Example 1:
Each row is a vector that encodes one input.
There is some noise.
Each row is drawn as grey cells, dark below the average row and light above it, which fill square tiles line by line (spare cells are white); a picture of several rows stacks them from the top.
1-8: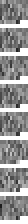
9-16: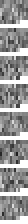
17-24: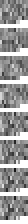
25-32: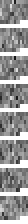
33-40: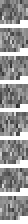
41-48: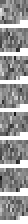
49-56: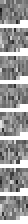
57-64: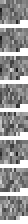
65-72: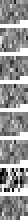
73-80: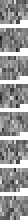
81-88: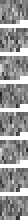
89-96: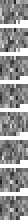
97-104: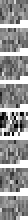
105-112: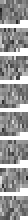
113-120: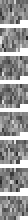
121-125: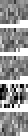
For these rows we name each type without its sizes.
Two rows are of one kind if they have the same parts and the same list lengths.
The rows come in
3 kinds.
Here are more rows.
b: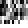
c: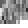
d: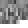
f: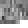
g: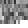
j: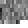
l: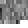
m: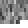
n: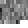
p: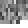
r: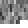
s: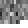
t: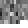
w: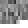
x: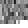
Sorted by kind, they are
b
c, d, f, g, w, x
j, l, m, n, p, r, s, t

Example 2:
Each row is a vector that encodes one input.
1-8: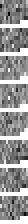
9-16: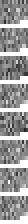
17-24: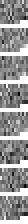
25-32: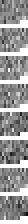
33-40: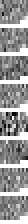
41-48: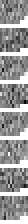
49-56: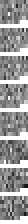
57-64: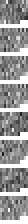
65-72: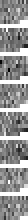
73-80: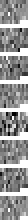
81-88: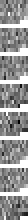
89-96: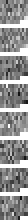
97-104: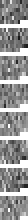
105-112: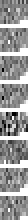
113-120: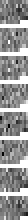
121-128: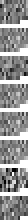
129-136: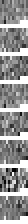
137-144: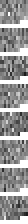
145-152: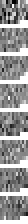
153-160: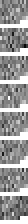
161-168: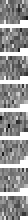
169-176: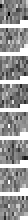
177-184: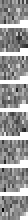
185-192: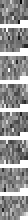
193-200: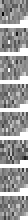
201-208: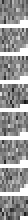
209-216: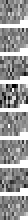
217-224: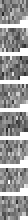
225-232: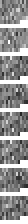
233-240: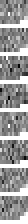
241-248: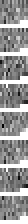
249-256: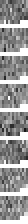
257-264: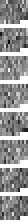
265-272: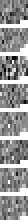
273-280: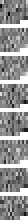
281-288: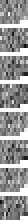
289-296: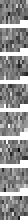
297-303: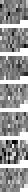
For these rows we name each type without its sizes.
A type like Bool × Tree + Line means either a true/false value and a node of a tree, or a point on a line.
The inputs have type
Circle + Tree + Unit.
